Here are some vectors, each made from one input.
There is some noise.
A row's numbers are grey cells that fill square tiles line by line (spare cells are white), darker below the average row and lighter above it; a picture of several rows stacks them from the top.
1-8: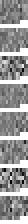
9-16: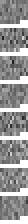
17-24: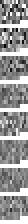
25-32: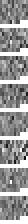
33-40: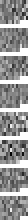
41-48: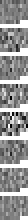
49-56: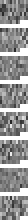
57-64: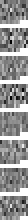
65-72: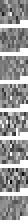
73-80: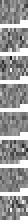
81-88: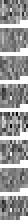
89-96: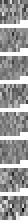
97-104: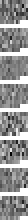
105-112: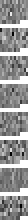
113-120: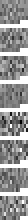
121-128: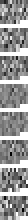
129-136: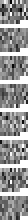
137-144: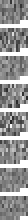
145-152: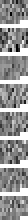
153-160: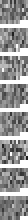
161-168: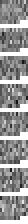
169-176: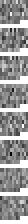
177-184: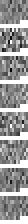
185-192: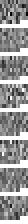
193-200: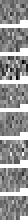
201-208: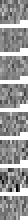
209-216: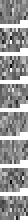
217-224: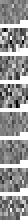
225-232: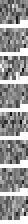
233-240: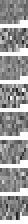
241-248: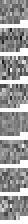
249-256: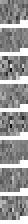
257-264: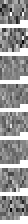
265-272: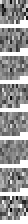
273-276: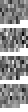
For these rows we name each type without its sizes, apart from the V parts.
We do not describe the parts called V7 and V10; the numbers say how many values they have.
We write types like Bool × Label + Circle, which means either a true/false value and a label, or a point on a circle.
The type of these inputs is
(Bool × Line + V7) × (Circle + V10) × Tree.
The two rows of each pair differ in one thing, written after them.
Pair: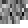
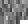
the place on the circle
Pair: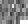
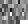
the place on the circle
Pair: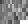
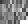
the node of the tree
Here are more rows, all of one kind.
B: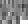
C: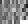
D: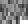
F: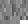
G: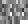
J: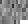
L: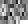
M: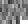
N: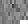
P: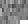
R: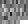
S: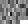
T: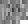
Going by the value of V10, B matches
C and M.
